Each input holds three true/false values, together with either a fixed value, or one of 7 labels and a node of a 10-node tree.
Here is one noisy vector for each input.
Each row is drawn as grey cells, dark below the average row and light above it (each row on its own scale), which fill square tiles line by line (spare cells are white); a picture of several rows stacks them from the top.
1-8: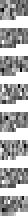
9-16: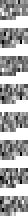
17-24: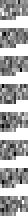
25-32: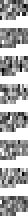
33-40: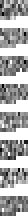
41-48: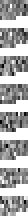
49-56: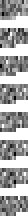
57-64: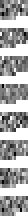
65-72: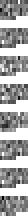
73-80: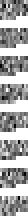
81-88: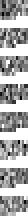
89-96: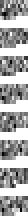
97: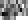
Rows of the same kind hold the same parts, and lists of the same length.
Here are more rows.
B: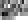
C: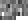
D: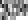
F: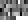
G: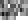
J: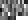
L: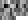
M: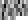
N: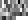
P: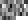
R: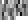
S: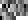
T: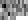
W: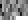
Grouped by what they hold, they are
B, D, F, G, L, M, R, S, T, W
C, J, N, P

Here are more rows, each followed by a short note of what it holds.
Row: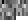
three true/false values
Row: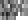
one of 7 labels, a node of a 10-node tree and three true/false values
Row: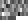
three true/false values
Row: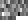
three true/false values
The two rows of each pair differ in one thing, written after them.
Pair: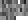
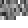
the node of the tree
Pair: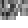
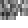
the node of the tree
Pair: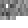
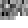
the node of the tree
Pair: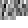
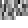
the label
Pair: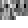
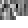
the node of the tree
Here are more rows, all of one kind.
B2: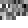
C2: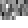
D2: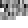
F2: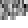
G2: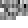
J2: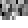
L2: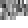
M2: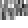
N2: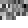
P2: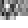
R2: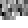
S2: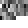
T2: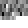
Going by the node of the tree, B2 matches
C2, N2, P2 and T2.
